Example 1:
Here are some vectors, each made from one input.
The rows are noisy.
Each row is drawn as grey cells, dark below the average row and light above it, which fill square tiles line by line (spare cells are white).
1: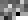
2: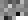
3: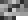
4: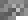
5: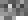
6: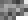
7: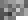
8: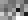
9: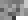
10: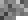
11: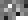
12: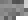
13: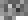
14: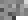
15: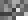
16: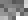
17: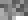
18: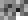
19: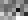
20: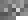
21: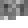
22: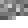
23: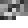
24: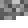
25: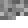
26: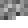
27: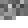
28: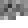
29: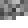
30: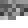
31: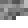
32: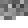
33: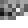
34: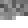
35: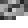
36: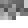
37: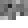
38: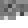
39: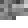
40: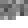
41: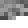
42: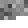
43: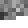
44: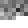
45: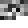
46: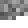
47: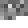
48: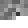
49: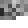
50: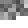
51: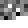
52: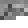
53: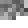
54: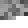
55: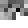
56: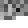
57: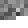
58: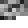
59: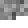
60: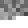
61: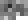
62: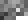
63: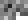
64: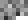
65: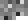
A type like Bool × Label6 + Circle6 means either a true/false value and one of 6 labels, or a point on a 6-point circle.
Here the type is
List2(Line5).
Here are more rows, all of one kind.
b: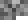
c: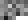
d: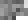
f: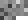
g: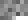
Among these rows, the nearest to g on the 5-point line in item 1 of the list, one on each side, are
c and f.
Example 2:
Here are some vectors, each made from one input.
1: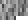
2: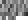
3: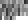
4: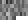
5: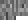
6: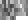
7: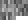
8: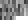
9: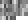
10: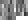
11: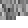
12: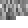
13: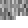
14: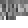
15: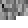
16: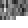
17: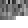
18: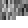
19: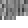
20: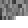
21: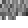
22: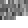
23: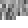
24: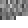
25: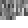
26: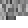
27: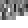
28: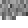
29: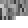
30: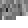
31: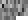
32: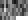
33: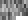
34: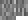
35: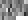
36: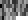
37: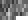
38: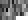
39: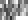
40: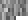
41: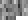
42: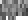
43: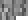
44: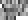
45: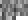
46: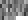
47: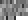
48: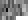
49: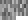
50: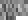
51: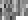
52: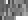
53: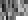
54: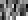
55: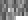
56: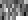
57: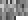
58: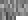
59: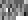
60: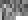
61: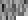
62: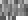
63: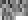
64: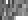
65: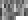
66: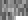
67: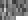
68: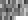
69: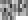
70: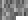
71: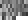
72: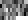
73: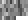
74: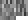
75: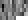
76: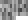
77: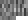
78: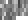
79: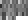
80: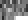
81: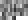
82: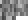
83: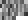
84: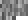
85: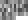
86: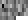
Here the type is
Circle10 + Line5.
